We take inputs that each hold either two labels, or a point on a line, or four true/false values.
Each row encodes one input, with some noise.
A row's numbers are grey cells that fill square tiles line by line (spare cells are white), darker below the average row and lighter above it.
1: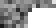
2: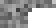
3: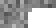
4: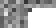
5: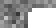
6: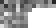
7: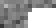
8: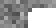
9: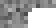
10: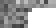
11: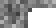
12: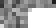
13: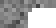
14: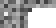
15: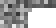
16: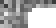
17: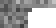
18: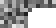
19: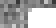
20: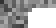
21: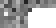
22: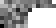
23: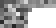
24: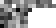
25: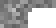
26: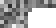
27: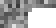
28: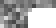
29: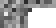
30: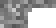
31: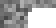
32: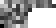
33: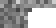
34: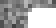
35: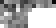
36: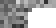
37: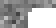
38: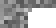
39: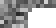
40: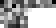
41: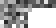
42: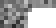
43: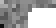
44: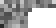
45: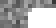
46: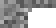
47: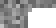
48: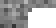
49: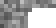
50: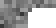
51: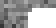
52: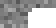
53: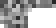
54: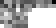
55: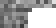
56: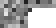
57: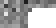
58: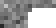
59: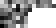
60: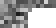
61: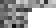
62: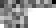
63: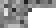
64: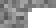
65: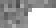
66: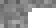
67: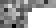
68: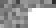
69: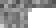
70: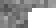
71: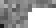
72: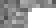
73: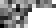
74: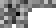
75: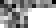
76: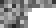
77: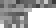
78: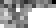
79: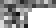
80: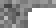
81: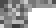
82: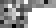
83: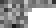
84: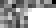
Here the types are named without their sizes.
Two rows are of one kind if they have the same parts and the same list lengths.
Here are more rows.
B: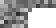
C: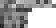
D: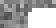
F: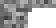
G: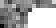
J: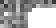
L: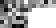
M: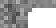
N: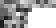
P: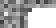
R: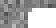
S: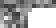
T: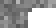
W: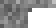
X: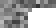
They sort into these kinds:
B, D, F, G, N, R, X
C, L, M, S, T, W
J, P

